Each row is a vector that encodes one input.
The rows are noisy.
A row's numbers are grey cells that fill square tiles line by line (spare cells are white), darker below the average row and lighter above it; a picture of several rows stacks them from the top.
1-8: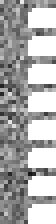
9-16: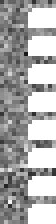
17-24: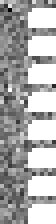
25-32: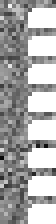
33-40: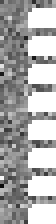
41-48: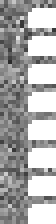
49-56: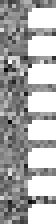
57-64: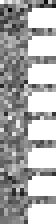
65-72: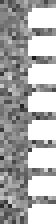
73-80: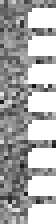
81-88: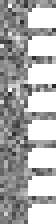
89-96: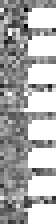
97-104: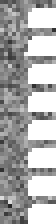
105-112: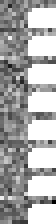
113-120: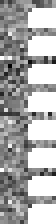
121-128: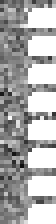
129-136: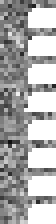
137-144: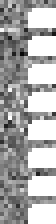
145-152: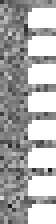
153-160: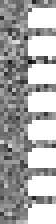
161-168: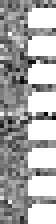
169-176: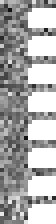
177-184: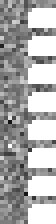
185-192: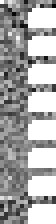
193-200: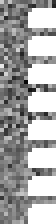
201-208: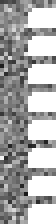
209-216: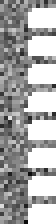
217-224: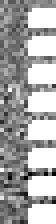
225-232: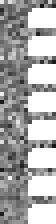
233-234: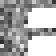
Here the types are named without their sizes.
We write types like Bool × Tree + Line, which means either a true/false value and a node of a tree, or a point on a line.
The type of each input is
Bool × (Tree + Unit) + Line.
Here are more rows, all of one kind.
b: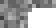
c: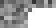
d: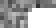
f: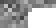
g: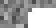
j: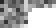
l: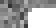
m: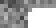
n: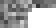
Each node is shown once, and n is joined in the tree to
g.
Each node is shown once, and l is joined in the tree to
m.
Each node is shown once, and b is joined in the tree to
c and d.
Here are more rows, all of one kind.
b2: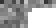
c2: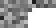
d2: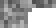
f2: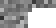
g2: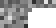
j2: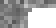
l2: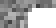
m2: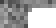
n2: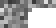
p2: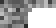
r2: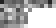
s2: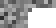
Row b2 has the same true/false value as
j2, m2 and p2.
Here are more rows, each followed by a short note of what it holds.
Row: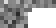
a node of a tree and a true/false value
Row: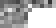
a node of a tree and a true/false value
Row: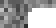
a node of a tree and a true/false value
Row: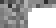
a true/false value
